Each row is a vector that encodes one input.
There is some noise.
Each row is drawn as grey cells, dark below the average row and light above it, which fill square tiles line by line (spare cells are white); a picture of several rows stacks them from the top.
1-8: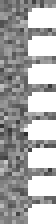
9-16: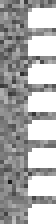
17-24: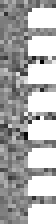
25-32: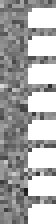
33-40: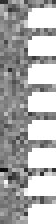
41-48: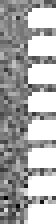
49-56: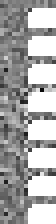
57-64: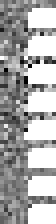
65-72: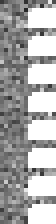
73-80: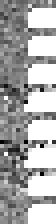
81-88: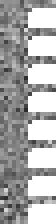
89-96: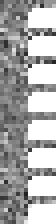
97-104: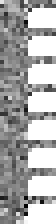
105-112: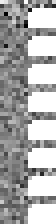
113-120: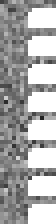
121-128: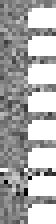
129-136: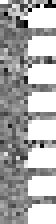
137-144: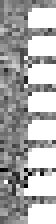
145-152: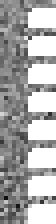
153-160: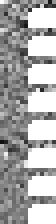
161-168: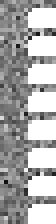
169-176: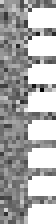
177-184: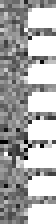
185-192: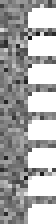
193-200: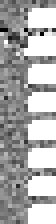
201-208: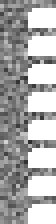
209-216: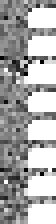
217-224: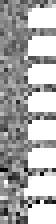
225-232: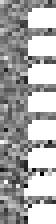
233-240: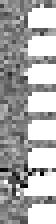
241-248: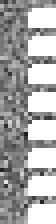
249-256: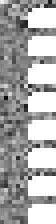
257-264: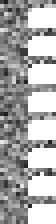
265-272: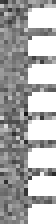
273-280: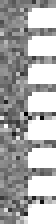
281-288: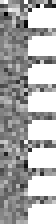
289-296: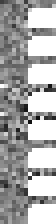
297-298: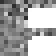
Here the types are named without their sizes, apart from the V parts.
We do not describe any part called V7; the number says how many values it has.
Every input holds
either two labels, or a value of V7.
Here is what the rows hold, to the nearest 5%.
About 60% of them hold two labels. The rest hold a value of V7.
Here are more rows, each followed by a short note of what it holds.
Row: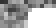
a value of V7
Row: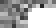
two labels
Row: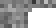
two labels
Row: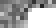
two labels
